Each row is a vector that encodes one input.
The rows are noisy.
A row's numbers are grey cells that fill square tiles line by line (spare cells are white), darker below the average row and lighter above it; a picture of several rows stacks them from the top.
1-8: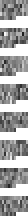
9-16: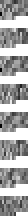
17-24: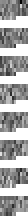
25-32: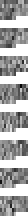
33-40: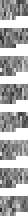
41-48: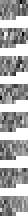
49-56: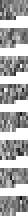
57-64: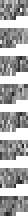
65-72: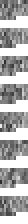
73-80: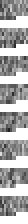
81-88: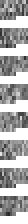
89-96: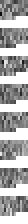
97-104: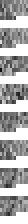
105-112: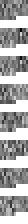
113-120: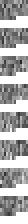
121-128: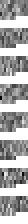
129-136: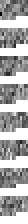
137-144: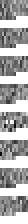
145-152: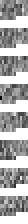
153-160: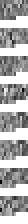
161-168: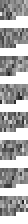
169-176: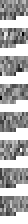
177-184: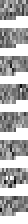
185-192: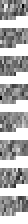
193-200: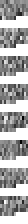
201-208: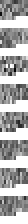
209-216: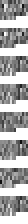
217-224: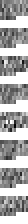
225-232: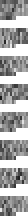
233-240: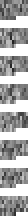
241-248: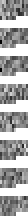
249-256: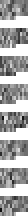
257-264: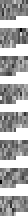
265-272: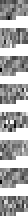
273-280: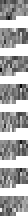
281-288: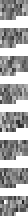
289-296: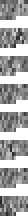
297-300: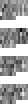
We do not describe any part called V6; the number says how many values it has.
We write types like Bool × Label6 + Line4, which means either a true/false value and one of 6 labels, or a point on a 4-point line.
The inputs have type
Bool × Bool × Bool + Circle9 × Label8 × V6 + Tree11 + Unit.
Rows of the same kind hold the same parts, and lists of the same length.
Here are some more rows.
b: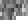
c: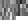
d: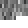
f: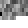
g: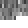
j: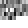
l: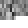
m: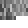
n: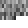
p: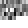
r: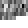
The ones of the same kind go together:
b, d, g, m
c, f, l
j, p
n, r

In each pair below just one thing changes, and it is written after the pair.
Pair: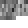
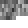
the place on the 9-point circle
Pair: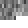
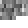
the value of V6
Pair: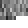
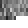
the place on the 9-point circle
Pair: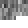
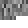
the value of V6
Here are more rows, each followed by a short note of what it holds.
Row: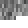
a point on a 9-point circle, one of 8 labels and a value of V6
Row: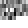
a fixed value
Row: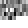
a fixed value
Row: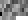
three true/false values
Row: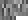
a point on a 9-point circle, one of 8 labels and a value of V6
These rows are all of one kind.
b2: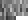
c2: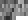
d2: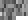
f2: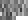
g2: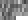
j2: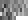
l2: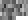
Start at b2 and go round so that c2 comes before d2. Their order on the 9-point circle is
b2, g2, l2, c2, d2, j2, f2.
